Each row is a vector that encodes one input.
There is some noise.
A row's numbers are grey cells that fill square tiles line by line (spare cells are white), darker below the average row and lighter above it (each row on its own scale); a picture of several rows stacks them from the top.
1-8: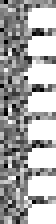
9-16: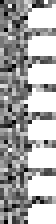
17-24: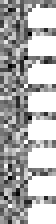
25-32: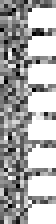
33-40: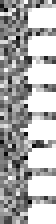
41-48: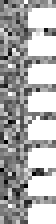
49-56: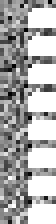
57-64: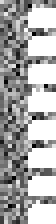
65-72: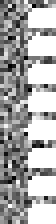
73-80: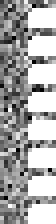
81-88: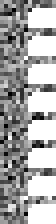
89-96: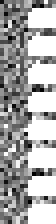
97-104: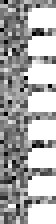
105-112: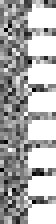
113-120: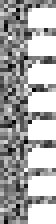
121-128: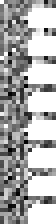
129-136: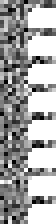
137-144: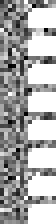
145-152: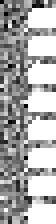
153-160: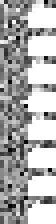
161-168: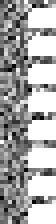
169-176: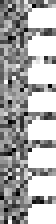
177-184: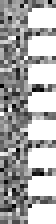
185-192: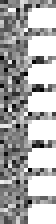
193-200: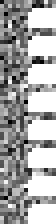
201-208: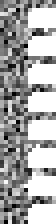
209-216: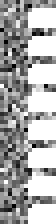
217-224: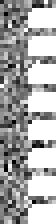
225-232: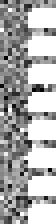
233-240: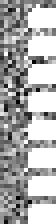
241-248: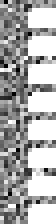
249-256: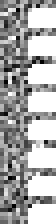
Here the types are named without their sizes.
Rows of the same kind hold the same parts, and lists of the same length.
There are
3 kinds of row.
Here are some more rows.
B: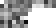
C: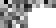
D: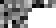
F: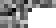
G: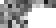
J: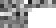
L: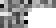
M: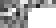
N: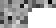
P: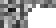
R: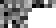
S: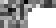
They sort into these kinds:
B, C, G, J, L, M
D, F, P, R, S
N

